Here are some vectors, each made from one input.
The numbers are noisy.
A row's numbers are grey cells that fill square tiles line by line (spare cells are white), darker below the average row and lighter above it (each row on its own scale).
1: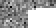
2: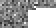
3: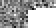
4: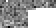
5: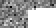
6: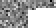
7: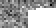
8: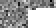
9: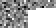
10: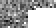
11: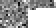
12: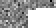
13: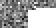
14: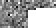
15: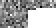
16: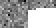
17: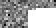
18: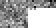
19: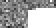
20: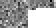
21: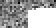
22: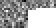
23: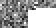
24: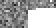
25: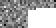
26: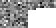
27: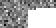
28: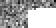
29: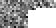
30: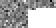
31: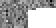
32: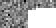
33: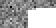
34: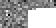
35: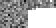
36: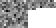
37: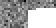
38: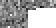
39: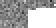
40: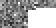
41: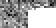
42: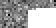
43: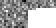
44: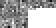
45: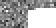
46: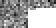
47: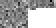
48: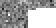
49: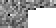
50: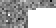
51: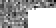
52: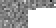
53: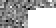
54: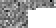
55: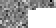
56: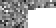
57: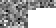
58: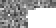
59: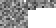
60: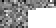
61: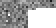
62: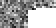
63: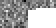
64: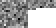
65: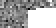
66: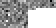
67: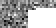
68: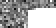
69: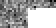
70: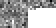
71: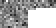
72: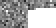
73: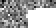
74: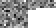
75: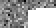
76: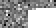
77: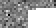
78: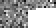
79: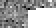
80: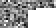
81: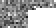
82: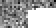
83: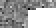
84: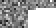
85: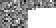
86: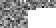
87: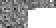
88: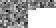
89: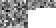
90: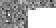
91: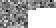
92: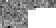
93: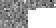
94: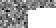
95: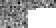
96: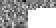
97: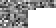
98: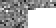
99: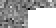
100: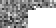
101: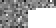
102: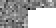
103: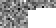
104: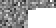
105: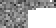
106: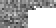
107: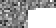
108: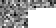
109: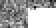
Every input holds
a true/false value, together with either one of 10 labels, or a node of an 11-node tree.
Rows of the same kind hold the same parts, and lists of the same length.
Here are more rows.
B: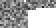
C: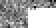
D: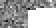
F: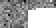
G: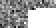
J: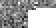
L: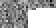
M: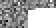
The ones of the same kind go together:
B, D, G, J, L
C, F, M

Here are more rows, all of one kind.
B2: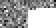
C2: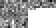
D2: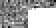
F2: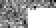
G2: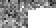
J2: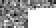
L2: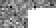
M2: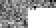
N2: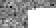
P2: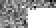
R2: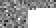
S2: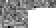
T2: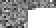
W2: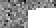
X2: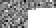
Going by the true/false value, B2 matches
R2, T2, W2 and X2.
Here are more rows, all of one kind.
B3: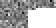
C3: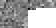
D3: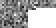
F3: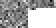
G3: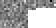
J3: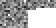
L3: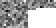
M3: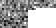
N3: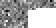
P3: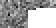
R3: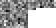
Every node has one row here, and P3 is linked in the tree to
R3.
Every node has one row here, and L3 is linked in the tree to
J3, N3 and R3.
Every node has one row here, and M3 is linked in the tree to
D3 and N3.
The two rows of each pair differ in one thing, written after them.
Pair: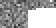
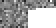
the label
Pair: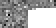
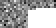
the label
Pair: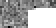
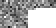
the label
